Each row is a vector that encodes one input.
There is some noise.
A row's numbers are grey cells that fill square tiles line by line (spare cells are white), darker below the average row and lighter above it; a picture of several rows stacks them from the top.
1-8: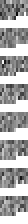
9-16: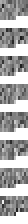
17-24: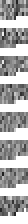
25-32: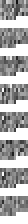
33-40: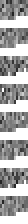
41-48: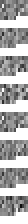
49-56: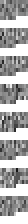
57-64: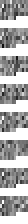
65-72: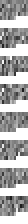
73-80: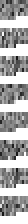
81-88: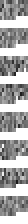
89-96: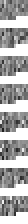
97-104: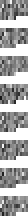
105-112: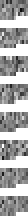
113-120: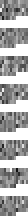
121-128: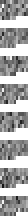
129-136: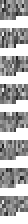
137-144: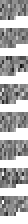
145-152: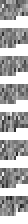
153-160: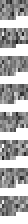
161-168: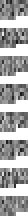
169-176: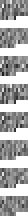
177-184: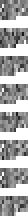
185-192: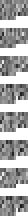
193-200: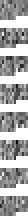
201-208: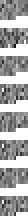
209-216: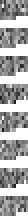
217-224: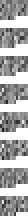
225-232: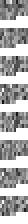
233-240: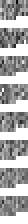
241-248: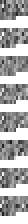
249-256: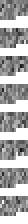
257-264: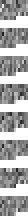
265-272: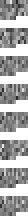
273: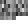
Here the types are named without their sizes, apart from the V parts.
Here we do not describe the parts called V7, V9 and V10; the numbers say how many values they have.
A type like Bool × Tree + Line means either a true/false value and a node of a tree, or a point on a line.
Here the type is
Bool × V7 + (Line + Tree) × V9 × V10.
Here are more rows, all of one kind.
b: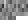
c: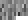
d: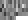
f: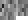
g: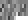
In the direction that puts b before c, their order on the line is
d, b, f, g, c.
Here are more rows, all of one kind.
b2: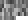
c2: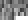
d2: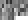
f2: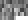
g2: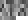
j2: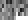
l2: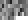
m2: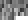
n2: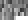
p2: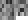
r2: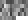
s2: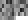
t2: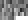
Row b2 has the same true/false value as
g2 and r2.
